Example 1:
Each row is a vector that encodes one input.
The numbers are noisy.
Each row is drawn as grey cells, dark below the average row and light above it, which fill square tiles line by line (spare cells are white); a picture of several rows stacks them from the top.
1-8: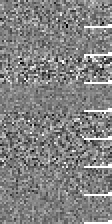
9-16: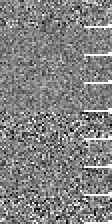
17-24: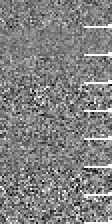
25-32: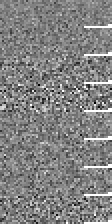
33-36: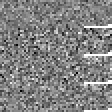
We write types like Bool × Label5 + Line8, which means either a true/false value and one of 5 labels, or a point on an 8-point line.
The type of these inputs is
Line6.
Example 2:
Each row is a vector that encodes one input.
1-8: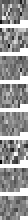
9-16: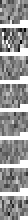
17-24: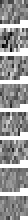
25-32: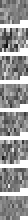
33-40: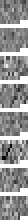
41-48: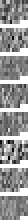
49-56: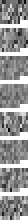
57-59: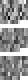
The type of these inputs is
Label8.
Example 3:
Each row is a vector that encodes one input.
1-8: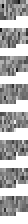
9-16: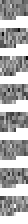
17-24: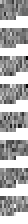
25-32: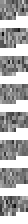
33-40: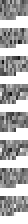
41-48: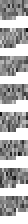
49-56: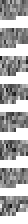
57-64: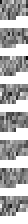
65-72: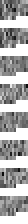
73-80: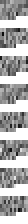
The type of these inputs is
Tree14.
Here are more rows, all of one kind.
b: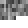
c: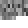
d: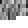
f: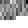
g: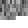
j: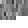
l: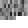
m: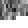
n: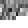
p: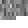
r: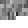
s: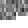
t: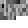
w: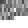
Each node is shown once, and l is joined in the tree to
g.
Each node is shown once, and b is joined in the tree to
j, m and t.
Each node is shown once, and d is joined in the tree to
r.
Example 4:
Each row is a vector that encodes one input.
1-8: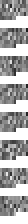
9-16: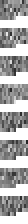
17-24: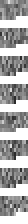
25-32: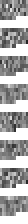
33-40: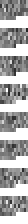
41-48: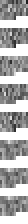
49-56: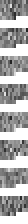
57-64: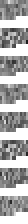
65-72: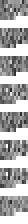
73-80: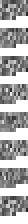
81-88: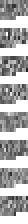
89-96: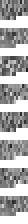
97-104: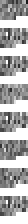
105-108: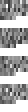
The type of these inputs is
Line11.
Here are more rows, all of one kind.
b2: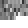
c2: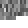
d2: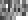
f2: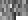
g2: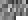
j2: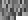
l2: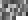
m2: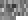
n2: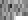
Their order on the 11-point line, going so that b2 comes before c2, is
d2, b2, n2, m2, c2, j2, f2, g2, l2.
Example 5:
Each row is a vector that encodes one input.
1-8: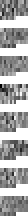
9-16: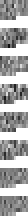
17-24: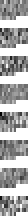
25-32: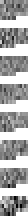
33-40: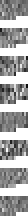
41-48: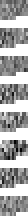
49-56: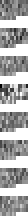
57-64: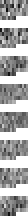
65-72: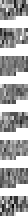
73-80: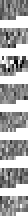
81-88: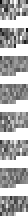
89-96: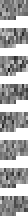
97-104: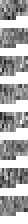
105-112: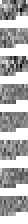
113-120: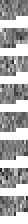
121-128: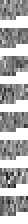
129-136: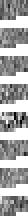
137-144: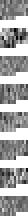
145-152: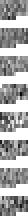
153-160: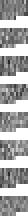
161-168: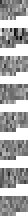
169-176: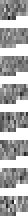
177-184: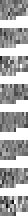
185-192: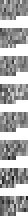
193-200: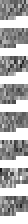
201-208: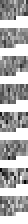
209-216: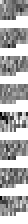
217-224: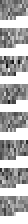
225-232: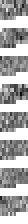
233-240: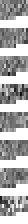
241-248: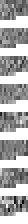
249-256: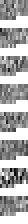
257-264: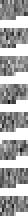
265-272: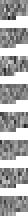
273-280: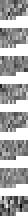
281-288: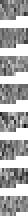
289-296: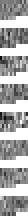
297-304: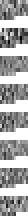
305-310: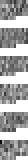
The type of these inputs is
Tree16.
